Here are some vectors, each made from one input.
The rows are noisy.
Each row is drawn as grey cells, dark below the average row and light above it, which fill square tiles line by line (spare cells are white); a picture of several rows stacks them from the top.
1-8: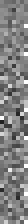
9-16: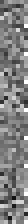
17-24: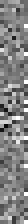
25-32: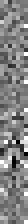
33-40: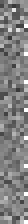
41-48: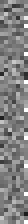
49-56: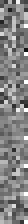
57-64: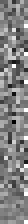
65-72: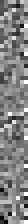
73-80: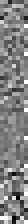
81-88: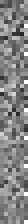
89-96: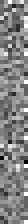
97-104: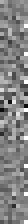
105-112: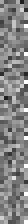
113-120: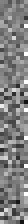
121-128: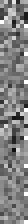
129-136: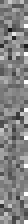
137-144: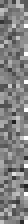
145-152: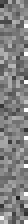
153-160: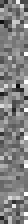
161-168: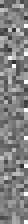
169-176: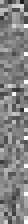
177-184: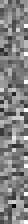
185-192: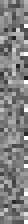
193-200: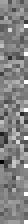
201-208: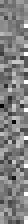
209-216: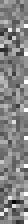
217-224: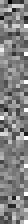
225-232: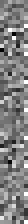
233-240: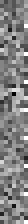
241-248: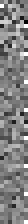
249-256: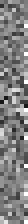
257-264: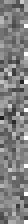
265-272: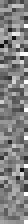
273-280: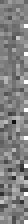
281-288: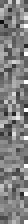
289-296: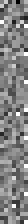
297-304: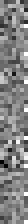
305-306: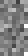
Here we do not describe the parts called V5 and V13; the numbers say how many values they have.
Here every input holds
either a point on a 15-point line, or a node of a 14-node tree and a value of V13, or a value of V5.
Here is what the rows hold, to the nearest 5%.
About 40% of them hold a point on a 15-point line. About 50% of them hold a node of a 14-node tree and a value of V13. The rest hold a value of V5.
